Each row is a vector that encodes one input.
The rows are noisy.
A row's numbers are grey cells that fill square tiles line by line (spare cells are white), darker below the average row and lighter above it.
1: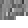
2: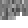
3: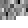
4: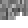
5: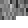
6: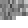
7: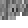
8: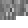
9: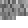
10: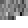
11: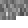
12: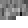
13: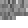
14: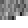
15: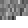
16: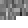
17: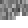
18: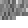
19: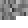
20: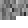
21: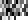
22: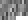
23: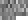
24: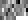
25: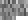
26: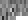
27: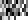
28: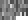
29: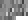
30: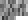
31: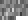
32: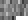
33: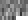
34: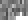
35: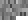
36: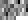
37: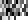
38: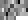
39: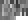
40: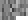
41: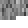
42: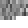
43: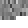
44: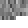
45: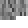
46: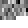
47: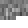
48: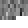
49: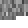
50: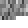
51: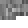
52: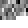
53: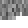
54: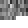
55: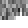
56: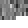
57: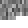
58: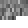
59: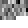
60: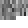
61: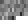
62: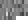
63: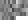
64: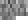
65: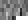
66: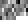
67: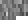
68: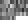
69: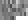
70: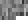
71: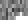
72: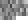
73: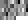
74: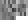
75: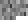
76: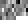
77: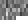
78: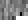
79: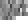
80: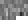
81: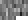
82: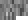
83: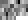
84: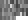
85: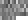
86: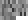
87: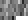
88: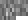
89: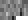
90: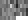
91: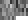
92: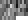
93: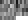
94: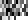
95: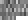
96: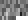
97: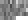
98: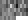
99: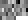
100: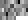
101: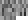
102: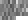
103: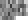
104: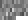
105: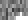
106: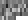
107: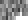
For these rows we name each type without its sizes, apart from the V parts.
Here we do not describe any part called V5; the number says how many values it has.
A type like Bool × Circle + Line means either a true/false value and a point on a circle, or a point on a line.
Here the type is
List(Bool × V5).
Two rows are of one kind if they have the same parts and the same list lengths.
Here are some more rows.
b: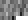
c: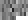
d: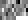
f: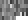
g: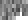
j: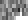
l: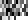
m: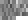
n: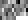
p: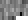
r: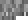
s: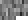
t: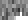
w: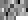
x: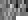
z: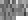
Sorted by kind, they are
b, c, m, p, r, s, z
d, n, w
f, g, j, t, x
l

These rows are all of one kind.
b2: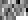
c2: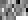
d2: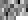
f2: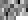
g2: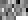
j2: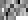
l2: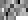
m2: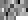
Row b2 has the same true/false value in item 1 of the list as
c2 and g2.
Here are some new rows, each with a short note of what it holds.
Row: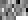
a list of one item
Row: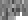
a list of two items
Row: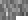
a list of three items
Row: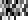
the empty list
